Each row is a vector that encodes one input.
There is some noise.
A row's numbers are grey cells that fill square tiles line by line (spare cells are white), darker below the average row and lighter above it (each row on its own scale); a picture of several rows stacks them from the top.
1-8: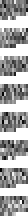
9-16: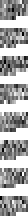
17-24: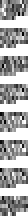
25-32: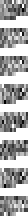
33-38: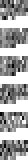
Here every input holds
either a point on a 4-point line and a point on a 6-point line, or a point on a 5-point line.
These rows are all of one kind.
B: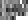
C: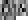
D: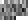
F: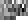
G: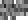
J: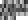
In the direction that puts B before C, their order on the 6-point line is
B, F, D, C, J, G.
